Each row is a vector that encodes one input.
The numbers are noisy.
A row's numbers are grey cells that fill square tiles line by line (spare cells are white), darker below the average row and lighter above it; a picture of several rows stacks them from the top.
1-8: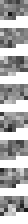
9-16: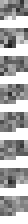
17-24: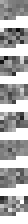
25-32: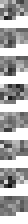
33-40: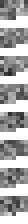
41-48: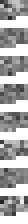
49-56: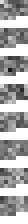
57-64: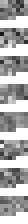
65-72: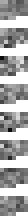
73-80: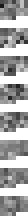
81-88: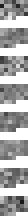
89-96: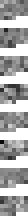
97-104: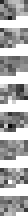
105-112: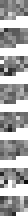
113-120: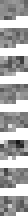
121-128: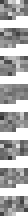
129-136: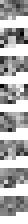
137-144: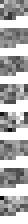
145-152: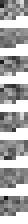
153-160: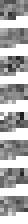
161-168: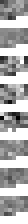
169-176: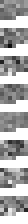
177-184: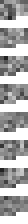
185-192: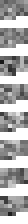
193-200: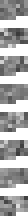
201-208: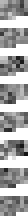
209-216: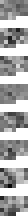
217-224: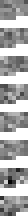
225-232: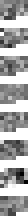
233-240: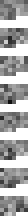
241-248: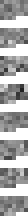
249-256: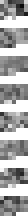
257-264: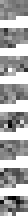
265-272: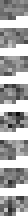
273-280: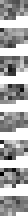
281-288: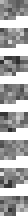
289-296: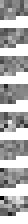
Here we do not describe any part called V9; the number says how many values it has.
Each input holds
either a point on a 7-point line, or three values of V9, or a list of up to two points on a 6-point line.
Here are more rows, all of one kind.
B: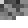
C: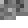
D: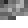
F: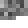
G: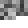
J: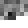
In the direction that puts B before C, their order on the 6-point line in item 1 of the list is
D, B, G, C, J, F.
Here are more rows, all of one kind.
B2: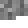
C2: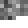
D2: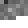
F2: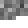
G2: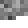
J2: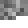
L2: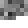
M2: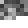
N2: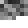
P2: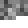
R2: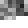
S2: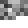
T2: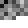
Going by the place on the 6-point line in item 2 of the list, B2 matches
L2 and N2.
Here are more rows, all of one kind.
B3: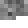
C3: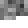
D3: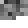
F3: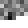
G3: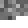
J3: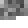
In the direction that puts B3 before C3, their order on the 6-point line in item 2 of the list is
G3, D3, J3, B3, C3, F3.
